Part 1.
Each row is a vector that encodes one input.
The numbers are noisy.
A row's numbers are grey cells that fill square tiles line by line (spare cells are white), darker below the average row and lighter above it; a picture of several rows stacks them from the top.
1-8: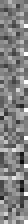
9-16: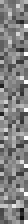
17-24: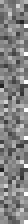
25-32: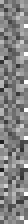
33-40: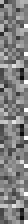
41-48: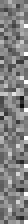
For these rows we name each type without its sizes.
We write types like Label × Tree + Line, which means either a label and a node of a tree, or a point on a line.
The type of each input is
Line.
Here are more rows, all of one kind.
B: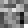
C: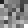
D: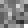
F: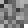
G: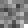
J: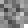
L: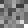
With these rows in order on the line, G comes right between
J and L.
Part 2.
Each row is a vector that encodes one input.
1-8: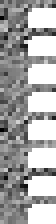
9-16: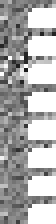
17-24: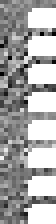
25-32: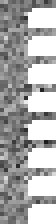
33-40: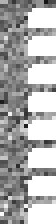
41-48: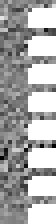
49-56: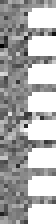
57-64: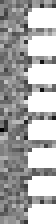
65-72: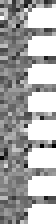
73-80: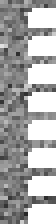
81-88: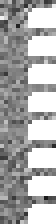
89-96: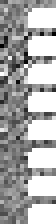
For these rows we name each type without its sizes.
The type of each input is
Line.
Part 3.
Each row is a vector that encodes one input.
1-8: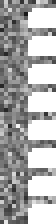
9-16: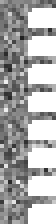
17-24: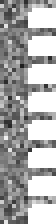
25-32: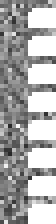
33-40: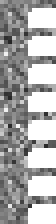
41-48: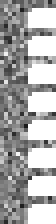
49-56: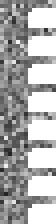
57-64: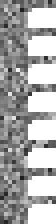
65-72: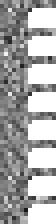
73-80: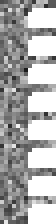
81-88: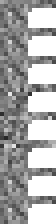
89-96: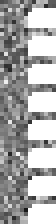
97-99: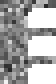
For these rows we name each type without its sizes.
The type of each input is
Tree.
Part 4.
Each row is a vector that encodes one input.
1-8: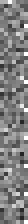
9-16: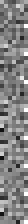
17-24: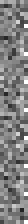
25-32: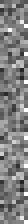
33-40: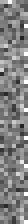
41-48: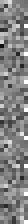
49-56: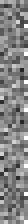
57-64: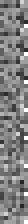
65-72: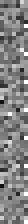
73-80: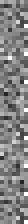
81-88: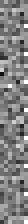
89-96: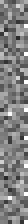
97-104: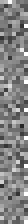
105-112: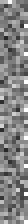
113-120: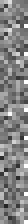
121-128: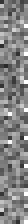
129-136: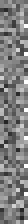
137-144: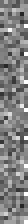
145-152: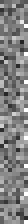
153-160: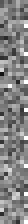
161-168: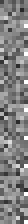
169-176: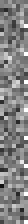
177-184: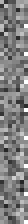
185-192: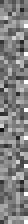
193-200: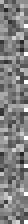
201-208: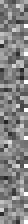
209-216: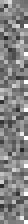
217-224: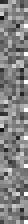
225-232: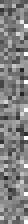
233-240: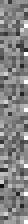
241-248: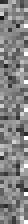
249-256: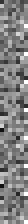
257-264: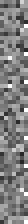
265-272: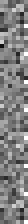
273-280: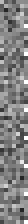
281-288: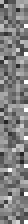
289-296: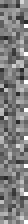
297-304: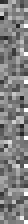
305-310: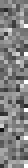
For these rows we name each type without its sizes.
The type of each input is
Line.
